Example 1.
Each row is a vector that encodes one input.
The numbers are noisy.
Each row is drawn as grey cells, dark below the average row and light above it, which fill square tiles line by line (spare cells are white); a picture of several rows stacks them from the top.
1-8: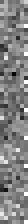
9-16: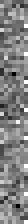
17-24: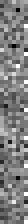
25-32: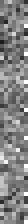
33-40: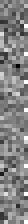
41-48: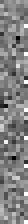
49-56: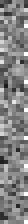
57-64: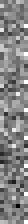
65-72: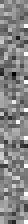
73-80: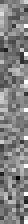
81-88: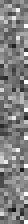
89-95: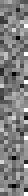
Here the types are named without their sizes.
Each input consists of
a label and a point on a line.
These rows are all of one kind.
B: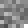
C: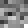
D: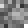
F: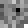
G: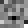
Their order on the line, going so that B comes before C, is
D, B, F, G, C.
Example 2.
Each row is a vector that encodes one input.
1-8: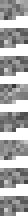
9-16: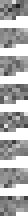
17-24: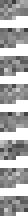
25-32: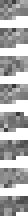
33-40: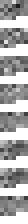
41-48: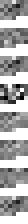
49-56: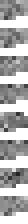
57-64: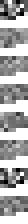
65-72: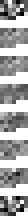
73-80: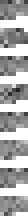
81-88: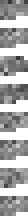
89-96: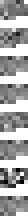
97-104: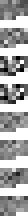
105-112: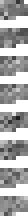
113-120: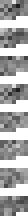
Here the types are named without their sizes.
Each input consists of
either a point on a circle and a true/false value, or a fixed value.
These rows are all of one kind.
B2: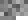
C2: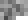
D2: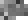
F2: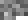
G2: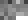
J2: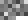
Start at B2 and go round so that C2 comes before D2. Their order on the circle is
B2, C2, D2, J2, F2, G2.
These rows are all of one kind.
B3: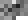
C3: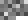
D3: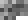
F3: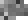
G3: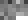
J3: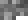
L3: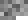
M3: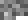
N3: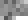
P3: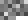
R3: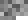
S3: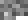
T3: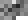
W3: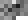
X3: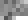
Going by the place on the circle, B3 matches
L3, R3, T3 and W3.
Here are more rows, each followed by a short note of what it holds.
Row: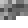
a point on a circle and a true/false value
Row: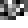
a fixed value
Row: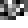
a fixed value
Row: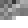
a point on a circle and a true/false value
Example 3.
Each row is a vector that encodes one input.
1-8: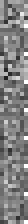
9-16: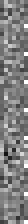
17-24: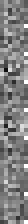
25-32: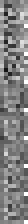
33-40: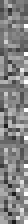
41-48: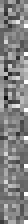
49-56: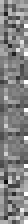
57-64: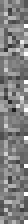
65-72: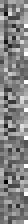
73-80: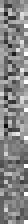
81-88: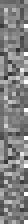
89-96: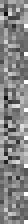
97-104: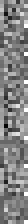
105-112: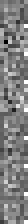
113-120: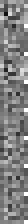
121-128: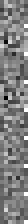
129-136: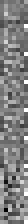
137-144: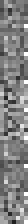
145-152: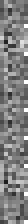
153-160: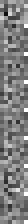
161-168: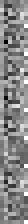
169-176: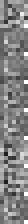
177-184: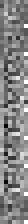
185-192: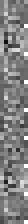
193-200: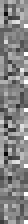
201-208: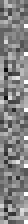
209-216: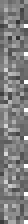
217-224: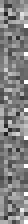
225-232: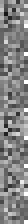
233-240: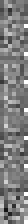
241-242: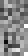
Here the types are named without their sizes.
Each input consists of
either a label, or a point on a line.
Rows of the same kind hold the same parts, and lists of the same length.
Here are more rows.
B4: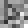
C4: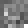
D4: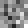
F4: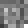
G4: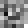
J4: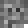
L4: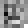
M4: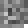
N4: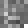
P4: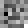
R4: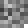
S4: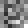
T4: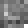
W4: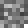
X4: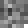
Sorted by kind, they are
B4, D4, G4, L4, P4, S4
C4, F4, J4, M4, N4, R4, T4, W4, X4

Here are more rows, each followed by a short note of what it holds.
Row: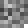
a point on a line
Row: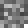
a point on a line
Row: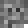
a point on a line
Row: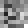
a label
